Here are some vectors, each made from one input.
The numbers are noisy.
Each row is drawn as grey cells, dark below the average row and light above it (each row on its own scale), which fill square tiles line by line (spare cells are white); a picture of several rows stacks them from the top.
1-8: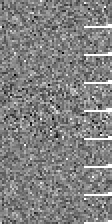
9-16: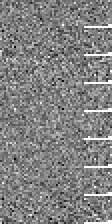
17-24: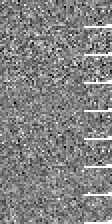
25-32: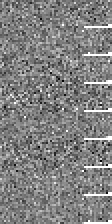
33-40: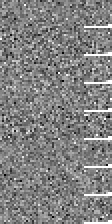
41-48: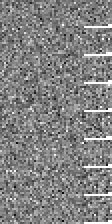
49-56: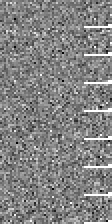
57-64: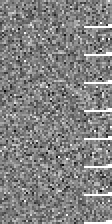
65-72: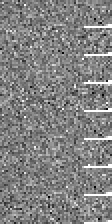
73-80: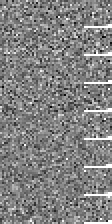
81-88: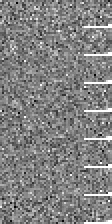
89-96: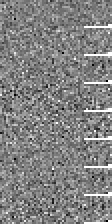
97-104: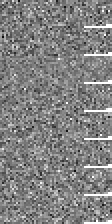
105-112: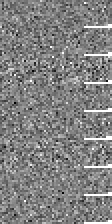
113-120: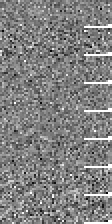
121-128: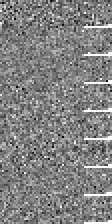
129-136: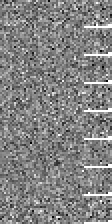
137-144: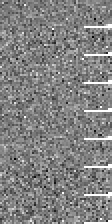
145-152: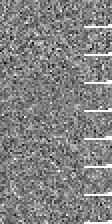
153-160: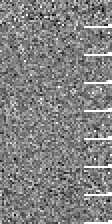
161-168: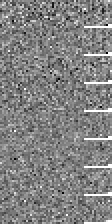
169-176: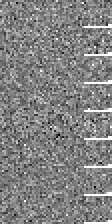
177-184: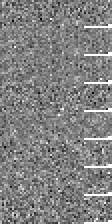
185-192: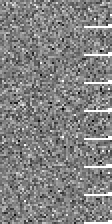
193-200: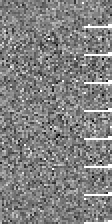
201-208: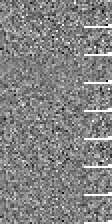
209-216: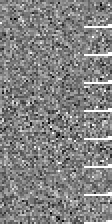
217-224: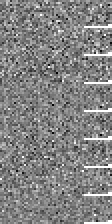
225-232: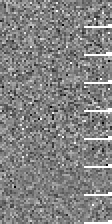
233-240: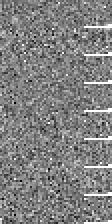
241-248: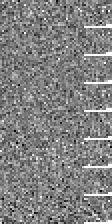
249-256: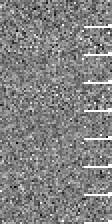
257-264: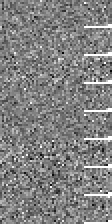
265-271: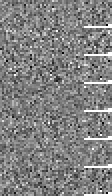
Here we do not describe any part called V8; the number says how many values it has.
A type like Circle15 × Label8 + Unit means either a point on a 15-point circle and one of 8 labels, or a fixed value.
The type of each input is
(Bool × Tree14 + Label10) × V8.
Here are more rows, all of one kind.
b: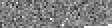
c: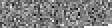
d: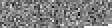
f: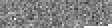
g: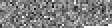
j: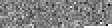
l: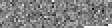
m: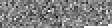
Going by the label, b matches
g and m.
